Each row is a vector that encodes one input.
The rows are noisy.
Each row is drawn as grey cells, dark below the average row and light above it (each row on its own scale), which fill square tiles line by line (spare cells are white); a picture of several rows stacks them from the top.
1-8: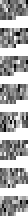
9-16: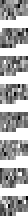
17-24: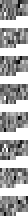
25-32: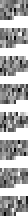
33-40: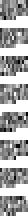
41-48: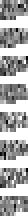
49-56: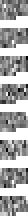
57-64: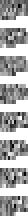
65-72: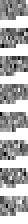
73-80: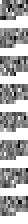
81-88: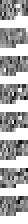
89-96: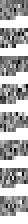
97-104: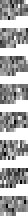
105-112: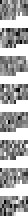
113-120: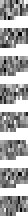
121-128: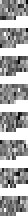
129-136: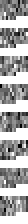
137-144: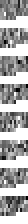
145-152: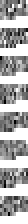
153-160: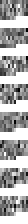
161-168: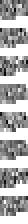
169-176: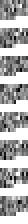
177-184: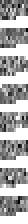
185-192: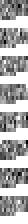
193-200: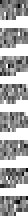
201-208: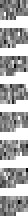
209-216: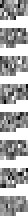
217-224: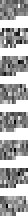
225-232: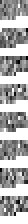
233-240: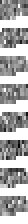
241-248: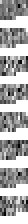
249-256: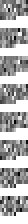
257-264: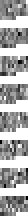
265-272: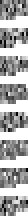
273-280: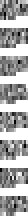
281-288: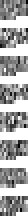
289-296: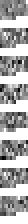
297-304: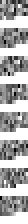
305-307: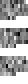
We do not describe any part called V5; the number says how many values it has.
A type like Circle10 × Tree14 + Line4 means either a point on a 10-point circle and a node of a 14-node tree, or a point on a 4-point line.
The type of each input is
Line6 × (Line6 + V5).
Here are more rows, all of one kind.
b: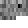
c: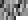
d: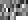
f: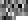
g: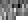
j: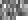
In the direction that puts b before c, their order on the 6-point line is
b, f, d, g, c, j.
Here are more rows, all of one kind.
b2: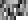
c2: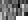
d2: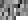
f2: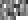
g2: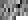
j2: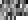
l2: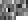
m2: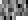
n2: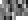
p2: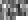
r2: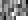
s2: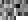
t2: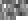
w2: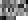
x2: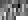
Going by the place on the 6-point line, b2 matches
f2, p2, s2 and t2.
